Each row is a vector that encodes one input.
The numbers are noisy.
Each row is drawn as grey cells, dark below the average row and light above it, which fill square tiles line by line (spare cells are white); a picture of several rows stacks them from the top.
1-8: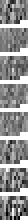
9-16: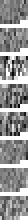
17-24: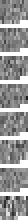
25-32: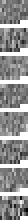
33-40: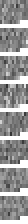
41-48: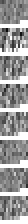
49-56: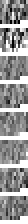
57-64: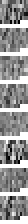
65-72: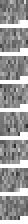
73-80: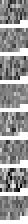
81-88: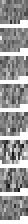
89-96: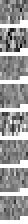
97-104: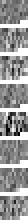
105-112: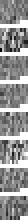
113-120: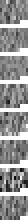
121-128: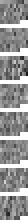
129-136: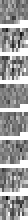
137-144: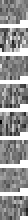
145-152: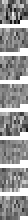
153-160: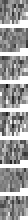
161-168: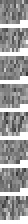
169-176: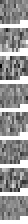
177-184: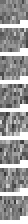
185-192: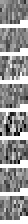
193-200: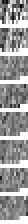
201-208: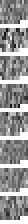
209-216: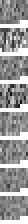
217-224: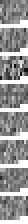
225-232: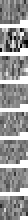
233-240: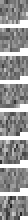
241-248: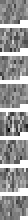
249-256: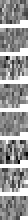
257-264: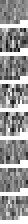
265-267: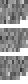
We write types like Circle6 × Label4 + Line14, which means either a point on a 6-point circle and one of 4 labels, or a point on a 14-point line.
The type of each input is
(Bool × Bool × Bool + Line7) × Circle6 × Circle6 × (Tree13 + Unit).
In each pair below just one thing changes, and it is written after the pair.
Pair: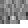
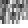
the node of the tree
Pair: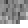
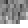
the node of the tree
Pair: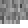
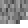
the place on the 7-point line
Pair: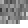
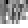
the place on one of the two 6-point circles
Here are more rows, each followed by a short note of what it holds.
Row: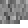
a point on each of two 6-point circles, a point on a 7-point line and a node of a 13-node tree
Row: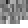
a point on each of two 6-point circles, a node of a 13-node tree and three true/false values
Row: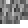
a point on each of two 6-point circles, a node of a 13-node tree and three true/false values
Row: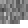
a point on each of two 6-point circles, a node of a 13-node tree and three true/false values
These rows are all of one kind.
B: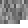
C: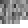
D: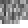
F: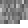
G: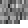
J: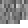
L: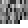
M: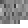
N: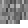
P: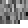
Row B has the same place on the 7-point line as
L and N.
